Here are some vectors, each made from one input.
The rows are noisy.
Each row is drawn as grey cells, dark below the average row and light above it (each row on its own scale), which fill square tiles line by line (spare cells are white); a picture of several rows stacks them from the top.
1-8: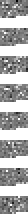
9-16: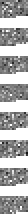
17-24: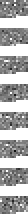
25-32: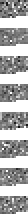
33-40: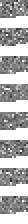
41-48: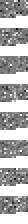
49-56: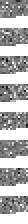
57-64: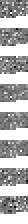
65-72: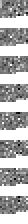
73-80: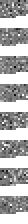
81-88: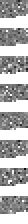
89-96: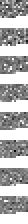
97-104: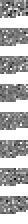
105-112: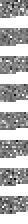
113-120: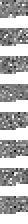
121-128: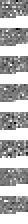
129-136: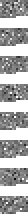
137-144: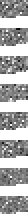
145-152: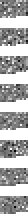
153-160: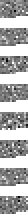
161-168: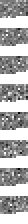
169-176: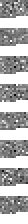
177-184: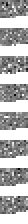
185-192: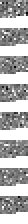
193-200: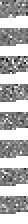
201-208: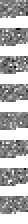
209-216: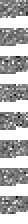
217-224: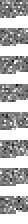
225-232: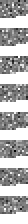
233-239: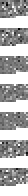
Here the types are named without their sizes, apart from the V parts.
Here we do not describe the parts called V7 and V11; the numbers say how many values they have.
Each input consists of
either a point on a circle and a value of V7, or a fixed value, or three true/false values and a value of V11.
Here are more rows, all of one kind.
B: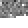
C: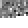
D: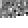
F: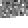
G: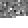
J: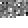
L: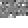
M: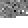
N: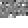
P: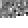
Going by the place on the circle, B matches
C, D, J and P.
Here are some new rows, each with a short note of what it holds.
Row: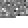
a fixed value
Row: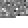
a fixed value
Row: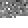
three true/false values and a value of V11
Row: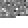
a fixed value
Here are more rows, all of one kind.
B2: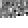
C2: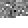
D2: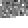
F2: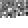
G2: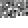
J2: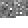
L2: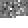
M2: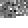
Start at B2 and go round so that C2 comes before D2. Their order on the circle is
B2, F2, G2, C2, J2, M2, L2, D2.
